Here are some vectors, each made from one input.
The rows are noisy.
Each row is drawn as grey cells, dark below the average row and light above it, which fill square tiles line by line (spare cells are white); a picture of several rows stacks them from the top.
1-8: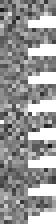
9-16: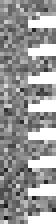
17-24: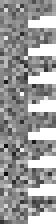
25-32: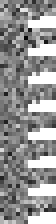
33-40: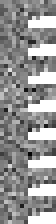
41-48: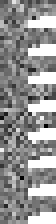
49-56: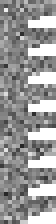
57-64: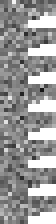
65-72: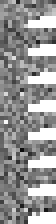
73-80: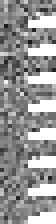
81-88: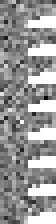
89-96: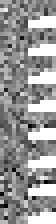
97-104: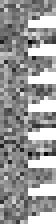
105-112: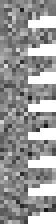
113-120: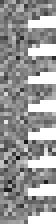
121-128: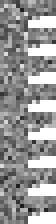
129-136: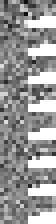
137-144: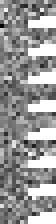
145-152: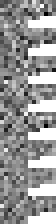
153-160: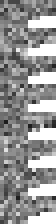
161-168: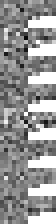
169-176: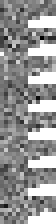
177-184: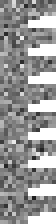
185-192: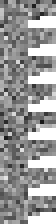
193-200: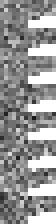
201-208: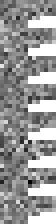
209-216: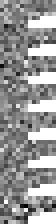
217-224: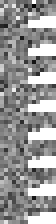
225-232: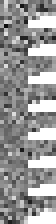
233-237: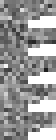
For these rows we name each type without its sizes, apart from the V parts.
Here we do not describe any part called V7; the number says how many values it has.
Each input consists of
either a fixed value, or two labels, or a node of a tree, or two values of V7.
